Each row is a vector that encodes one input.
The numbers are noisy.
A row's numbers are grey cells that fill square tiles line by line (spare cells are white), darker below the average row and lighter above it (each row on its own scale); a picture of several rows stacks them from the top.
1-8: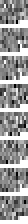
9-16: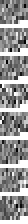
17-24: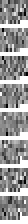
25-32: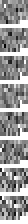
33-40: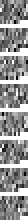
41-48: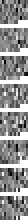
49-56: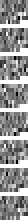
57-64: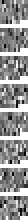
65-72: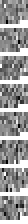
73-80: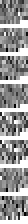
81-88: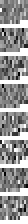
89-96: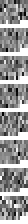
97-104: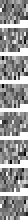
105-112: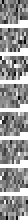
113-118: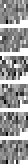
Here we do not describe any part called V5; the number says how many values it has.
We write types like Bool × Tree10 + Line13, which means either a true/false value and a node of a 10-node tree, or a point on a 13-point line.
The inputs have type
List3(Bool × V5).
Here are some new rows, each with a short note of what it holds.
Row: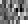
a list of three items
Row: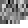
a list of two items
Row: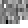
a list of two items
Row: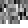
a list of one item
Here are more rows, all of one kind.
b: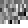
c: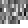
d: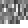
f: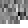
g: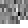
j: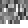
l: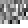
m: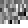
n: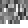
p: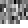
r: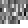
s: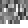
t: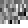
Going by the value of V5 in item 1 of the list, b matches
l, m and t.
